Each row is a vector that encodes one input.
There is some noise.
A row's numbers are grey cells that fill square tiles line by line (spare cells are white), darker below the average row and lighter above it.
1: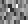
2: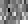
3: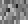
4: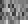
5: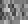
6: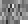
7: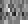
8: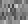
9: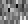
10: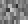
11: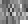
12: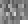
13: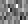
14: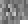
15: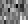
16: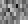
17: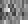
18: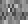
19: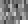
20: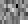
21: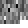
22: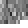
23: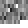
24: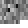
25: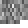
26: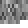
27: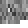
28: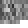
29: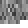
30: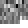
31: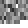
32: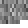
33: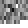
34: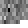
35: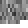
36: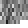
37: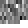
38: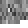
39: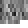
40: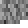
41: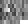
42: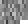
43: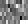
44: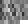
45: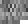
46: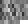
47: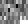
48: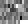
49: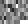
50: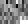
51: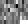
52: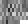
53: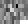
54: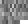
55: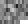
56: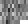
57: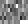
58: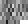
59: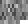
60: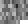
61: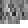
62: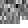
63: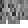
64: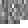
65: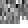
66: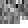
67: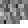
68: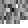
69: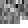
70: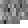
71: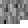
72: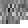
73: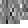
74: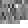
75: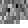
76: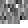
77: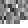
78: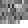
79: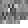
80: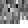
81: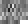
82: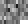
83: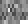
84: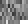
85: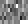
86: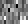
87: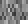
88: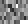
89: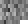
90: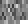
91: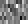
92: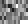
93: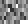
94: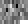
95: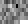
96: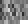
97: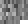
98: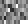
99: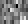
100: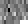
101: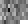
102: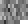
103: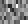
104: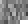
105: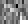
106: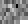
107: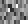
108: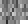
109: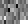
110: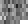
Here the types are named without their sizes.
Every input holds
a point on each of three lines, together with either a fixed value, or a point on each of two lines.
